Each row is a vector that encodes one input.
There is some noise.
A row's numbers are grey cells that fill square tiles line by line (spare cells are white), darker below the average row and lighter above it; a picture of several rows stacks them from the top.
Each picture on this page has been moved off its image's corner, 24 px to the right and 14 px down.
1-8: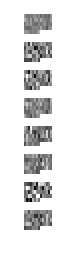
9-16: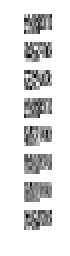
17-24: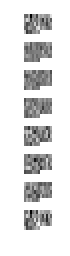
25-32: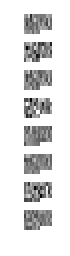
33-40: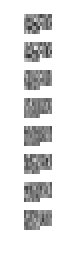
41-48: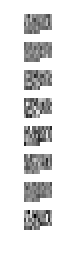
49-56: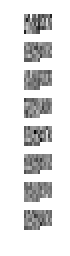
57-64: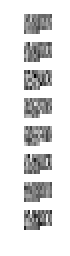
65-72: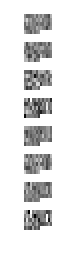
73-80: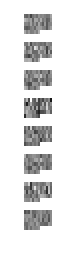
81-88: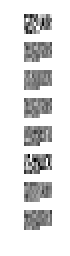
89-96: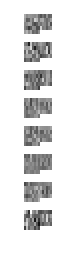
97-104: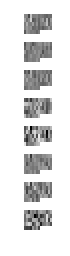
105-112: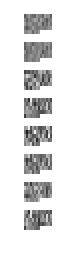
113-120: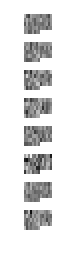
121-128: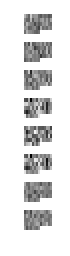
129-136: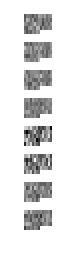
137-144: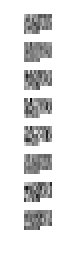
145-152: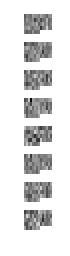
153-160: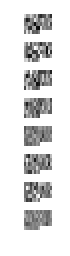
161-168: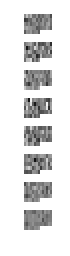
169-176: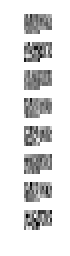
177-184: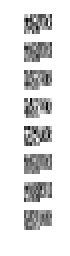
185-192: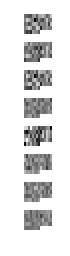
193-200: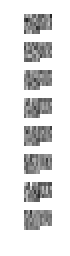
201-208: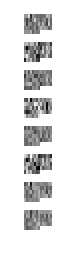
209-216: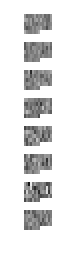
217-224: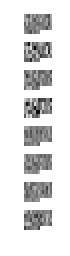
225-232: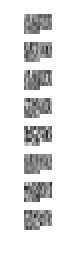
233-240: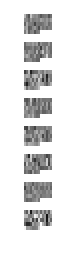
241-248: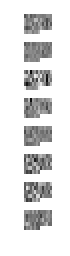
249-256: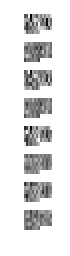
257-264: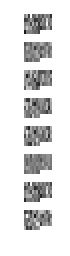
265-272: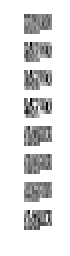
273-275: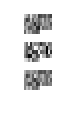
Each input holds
a point on a 12-point line and a true/false value.
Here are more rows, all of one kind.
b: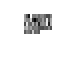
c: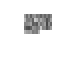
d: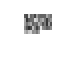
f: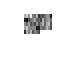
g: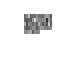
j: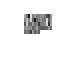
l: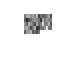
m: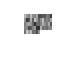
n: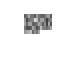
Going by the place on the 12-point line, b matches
c and m.
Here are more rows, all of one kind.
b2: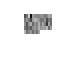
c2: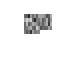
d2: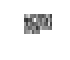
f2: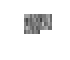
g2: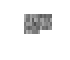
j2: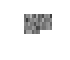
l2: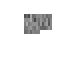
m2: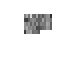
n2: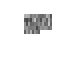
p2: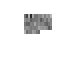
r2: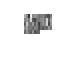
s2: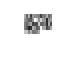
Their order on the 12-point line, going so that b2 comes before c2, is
b2, p2, f2, n2, d2, m2, j2, l2, c2, g2, r2, s2.
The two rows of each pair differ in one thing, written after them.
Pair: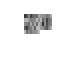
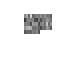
the place on the 12-point line
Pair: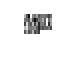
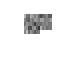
the true/false value
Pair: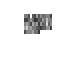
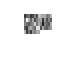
the true/false value
